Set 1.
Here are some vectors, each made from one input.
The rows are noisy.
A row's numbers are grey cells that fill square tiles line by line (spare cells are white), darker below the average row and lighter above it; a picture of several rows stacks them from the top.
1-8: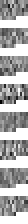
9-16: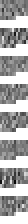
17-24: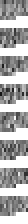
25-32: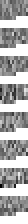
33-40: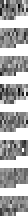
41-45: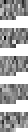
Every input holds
a node of a 7-node tree.
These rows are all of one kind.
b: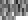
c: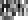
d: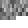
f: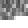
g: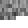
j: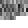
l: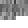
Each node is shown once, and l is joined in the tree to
b, c and d.
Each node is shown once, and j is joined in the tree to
b.
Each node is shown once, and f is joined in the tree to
c.
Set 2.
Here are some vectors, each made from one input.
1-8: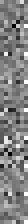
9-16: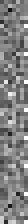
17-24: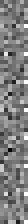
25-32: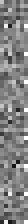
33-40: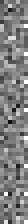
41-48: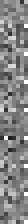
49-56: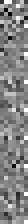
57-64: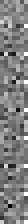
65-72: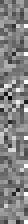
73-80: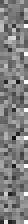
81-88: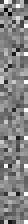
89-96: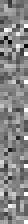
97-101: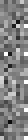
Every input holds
either a point on a 10-point circle, or a fixed value.
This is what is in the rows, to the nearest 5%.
About 95% of them hold a point on a 10-point circle. The rest hold a fixed value.
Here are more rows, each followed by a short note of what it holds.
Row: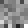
a point on a 10-point circle
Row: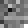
a point on a 10-point circle
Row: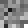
a point on a 10-point circle
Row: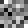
a fixed value
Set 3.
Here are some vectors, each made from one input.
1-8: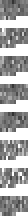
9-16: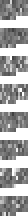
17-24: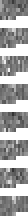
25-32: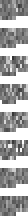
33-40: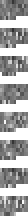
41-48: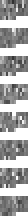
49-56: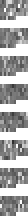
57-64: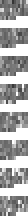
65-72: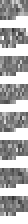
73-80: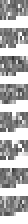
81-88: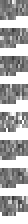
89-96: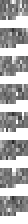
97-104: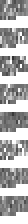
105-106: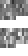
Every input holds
a point on a 16-point circle.
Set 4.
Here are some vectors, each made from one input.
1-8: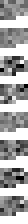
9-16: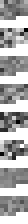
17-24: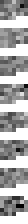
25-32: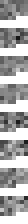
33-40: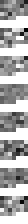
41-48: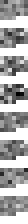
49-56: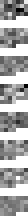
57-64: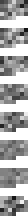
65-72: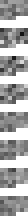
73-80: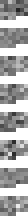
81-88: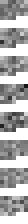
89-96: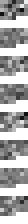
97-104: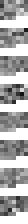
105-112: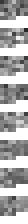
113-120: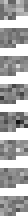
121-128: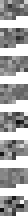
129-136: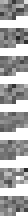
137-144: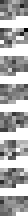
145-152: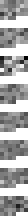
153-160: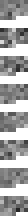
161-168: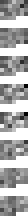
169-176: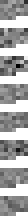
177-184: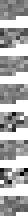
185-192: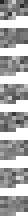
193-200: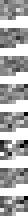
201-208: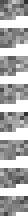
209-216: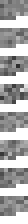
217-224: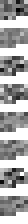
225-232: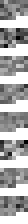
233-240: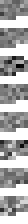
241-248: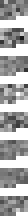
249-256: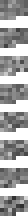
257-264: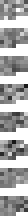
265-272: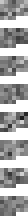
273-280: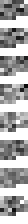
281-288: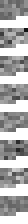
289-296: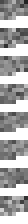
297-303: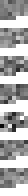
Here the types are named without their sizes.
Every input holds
a point on a line.
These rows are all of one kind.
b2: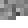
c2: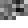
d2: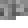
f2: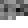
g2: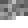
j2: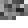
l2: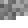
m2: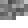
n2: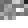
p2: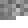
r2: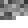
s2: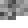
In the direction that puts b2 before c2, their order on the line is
f2, g2, b2, n2, d2, j2, c2, p2, s2, m2, r2, l2.
